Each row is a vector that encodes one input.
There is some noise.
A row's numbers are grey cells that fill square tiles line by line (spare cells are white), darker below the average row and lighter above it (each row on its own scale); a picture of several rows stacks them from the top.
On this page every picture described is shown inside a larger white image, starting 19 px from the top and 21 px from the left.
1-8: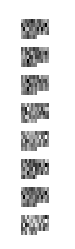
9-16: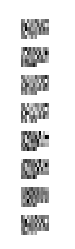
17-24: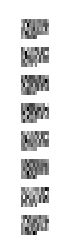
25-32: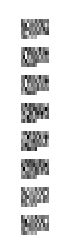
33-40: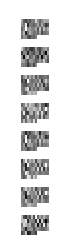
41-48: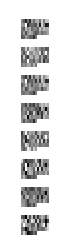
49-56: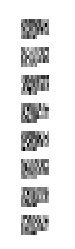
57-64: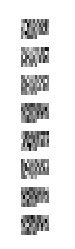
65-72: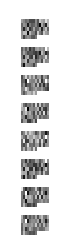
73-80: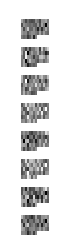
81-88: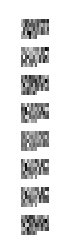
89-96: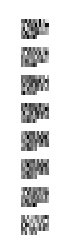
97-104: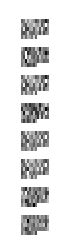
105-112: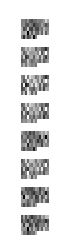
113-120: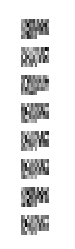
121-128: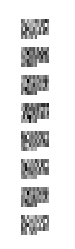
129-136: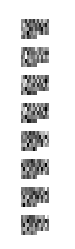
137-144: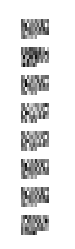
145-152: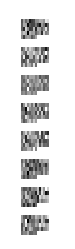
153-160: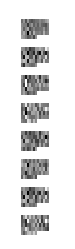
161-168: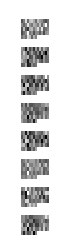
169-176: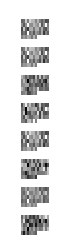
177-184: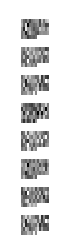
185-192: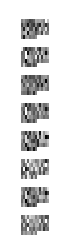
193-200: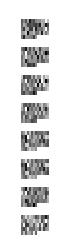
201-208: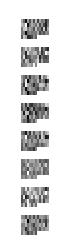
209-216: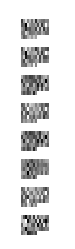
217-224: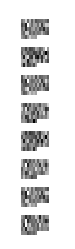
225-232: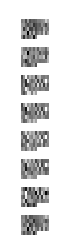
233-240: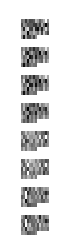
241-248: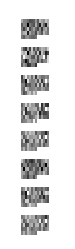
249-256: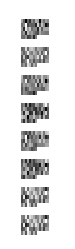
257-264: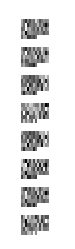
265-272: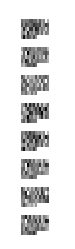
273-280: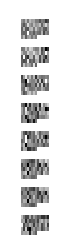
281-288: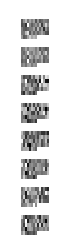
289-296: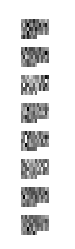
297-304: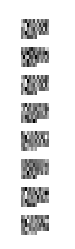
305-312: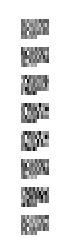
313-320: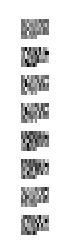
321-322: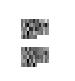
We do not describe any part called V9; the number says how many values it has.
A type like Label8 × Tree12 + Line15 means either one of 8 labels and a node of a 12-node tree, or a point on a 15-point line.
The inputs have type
List2(Bool × V9).
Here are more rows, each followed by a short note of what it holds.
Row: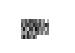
a list of two items
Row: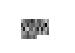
a list of two items
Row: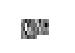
a list of two items
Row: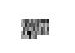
the empty list
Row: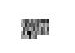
the empty list
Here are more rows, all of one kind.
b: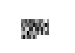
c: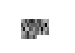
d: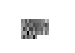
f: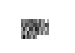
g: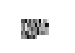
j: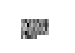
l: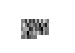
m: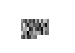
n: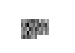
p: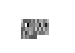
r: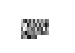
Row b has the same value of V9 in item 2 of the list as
m and r.
